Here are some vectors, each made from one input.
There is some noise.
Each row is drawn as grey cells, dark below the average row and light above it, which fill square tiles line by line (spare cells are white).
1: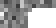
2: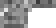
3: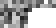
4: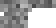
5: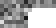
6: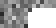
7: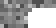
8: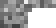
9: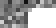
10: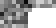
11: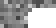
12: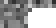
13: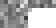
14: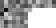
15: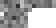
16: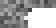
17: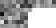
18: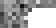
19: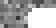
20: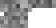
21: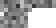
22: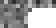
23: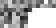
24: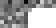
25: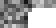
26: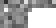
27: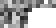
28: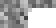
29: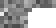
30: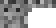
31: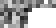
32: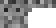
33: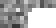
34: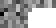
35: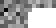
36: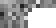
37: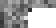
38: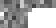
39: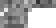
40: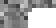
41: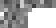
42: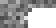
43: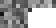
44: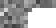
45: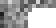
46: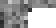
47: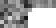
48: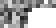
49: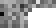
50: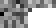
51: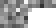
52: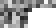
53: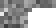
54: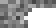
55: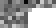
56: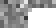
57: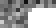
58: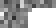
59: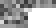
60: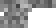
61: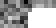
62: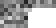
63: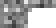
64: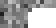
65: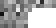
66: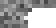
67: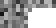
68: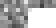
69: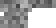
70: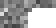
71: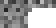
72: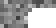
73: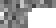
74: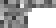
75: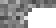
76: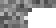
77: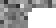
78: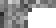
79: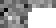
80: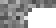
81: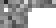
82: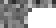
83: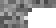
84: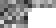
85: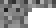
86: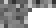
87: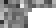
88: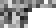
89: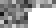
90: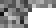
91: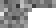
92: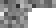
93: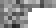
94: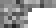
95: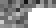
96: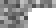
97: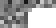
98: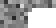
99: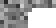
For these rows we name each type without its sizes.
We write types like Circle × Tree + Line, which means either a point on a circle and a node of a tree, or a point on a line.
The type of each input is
List(Line).
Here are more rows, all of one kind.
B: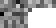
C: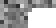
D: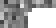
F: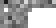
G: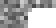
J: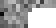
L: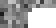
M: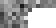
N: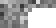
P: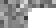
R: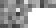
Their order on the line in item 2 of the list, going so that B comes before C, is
B, M, G, N, R, P, J, L, D, C, F.
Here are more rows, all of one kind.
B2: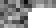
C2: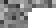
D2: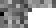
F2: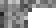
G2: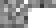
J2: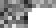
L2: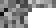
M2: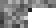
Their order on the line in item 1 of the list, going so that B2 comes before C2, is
J2, B2, L2, D2, F2, M2, G2, C2.
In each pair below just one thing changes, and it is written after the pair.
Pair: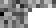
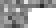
the place on the line in item 1 of the list
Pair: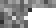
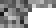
the place on the line in item 1 of the list
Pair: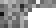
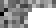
the place on the line in item 1 of the list
